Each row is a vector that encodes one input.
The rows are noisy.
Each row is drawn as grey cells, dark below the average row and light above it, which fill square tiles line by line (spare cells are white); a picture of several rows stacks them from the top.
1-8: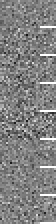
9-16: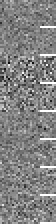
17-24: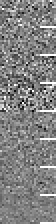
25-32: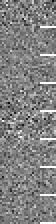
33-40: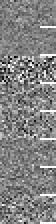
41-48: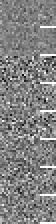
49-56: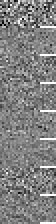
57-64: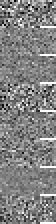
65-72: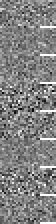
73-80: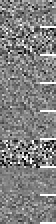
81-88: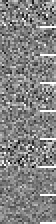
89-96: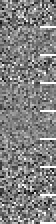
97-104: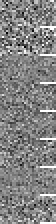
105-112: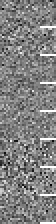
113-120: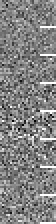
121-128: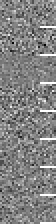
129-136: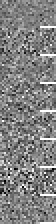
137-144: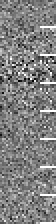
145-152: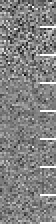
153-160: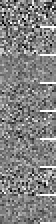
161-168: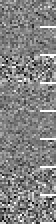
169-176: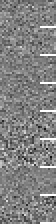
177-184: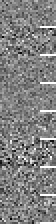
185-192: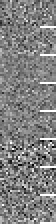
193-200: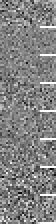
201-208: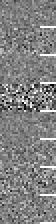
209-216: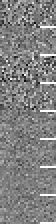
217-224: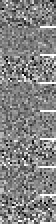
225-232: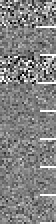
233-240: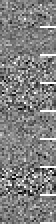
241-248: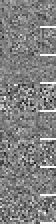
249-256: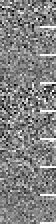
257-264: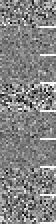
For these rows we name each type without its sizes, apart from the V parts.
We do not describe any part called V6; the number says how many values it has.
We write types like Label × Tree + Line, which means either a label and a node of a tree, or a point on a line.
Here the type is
(Bool × Bool × Bool + Unit) × Line × V6.
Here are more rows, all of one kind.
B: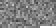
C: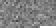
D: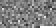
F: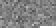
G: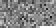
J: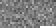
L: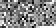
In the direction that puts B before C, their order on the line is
J, D, G, L, B, F, C.
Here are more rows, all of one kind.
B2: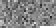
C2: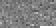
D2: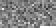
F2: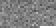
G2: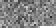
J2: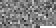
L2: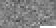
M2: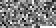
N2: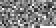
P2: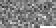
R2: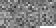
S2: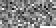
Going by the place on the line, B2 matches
J2 and N2.
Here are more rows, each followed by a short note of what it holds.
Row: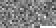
a point on a line and a value of V6
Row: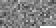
a point on a line, three true/false values and a value of V6
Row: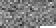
a point on a line and a value of V6
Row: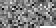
a point on a line, three true/false values and a value of V6
